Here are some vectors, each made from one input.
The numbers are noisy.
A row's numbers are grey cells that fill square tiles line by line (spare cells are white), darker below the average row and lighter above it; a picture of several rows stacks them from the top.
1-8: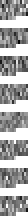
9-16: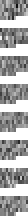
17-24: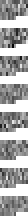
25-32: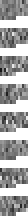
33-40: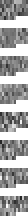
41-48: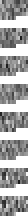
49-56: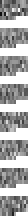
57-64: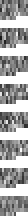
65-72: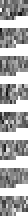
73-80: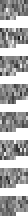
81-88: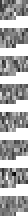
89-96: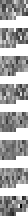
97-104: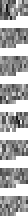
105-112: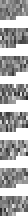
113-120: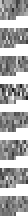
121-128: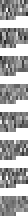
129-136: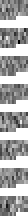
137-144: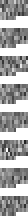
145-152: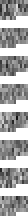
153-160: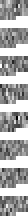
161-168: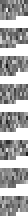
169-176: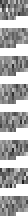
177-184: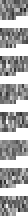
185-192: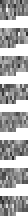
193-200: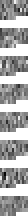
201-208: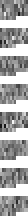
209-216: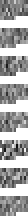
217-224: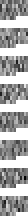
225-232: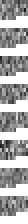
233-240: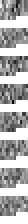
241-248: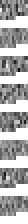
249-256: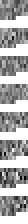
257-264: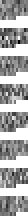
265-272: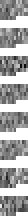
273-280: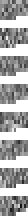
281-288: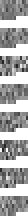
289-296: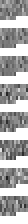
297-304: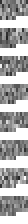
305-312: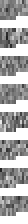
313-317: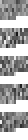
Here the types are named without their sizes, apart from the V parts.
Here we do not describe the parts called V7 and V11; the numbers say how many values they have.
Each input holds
either a value of V7 and a value of V11, or a list of points on a line.
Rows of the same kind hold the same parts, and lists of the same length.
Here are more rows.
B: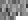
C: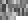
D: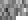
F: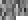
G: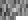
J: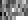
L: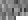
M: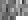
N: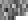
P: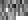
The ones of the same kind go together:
B, N
C, P
D, M
F, G, L
J

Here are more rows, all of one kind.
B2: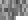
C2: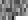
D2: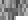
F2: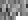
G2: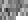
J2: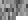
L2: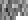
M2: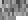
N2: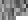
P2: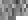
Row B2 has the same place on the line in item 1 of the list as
C2, D2, G2 and L2.
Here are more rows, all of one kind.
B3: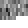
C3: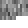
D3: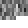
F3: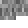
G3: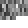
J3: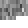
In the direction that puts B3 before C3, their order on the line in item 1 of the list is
B3, C3, G3, J3, F3, D3.
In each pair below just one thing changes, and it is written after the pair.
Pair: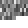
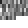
the value of V7
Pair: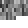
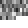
the value of V7
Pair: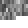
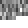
the value of V7
